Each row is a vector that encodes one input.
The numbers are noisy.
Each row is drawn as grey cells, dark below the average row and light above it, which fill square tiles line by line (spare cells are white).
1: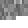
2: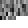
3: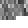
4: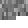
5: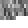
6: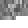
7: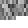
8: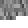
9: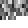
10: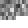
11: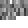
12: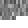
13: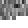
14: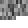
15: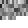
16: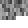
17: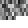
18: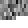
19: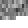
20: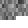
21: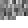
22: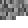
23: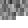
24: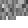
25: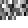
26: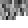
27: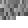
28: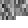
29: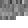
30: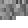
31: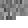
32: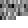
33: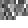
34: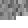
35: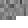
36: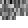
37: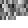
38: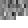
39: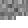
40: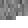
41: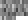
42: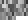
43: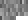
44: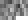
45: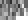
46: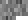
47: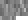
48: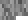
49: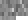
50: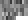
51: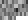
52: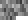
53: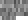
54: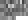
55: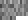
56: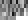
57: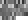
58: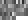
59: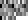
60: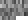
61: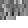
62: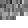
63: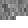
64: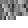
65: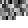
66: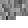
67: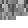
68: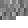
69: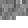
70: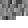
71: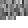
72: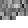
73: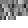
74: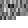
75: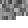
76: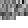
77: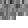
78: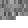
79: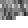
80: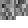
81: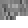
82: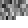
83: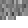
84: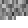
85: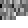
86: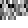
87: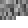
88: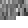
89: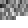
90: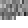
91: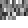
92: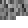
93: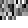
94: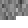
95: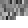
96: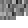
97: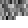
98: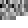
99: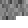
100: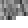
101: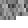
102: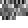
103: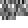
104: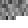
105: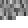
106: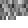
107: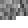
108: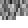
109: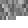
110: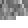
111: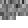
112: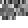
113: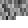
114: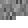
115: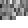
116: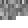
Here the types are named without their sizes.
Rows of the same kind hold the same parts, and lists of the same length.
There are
3 kinds of row.
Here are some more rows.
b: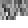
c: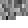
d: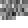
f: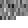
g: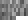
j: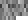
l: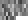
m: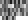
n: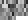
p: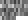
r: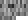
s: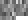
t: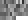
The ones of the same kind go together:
b, c, f, g, l, r
d, m, n
j, p, s, t

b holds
a point on a circle and a point on a line.
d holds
a true/false value.
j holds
a node of a tree and a true/false value.
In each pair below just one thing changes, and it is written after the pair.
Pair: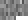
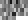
the node of the tree
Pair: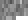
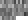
the true/false value
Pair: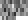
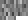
the node of the tree
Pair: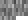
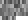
the node of the tree
